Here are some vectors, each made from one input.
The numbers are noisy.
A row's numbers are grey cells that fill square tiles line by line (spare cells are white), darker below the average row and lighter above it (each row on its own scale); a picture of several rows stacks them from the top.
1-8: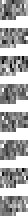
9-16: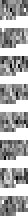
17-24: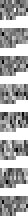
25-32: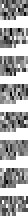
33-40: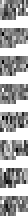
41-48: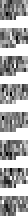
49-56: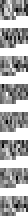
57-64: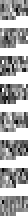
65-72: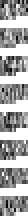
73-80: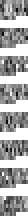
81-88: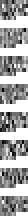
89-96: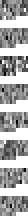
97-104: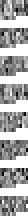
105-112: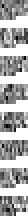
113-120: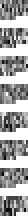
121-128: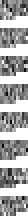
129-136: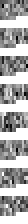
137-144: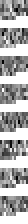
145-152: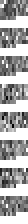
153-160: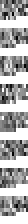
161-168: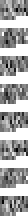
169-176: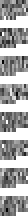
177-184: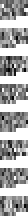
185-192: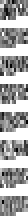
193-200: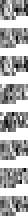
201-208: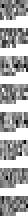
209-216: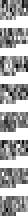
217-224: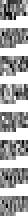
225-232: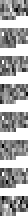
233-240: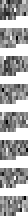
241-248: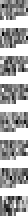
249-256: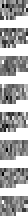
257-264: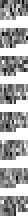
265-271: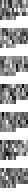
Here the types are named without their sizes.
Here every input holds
a list of points on a line.
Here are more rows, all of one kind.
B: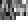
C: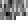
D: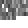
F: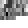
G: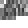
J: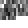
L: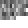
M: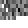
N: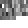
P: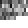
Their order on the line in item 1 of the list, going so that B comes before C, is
L, M, D, N, P, B, C, F, G, J.
